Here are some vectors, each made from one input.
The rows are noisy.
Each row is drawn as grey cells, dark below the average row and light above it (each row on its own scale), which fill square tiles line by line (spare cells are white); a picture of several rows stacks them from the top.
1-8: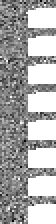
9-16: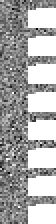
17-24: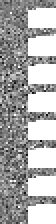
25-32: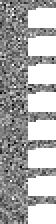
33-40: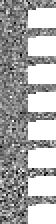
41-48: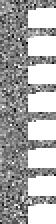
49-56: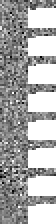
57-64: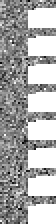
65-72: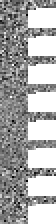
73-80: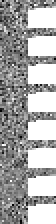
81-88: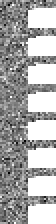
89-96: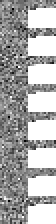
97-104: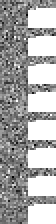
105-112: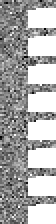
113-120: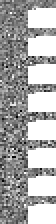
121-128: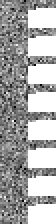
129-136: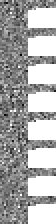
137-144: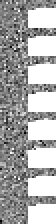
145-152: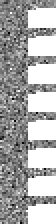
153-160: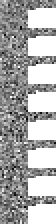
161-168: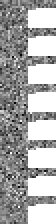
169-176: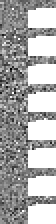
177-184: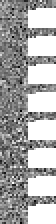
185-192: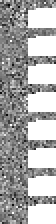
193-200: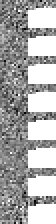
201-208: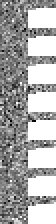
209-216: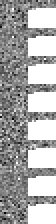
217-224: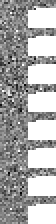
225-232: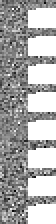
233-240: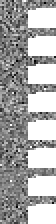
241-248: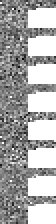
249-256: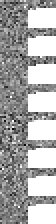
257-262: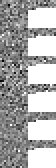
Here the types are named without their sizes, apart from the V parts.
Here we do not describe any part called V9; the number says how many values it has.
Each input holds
a value of V9, together with either a node of a tree, or three true/false values.
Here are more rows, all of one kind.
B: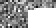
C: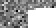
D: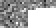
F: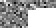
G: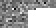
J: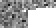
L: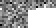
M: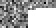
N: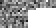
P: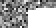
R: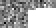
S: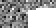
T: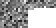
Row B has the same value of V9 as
C, M, P and T.
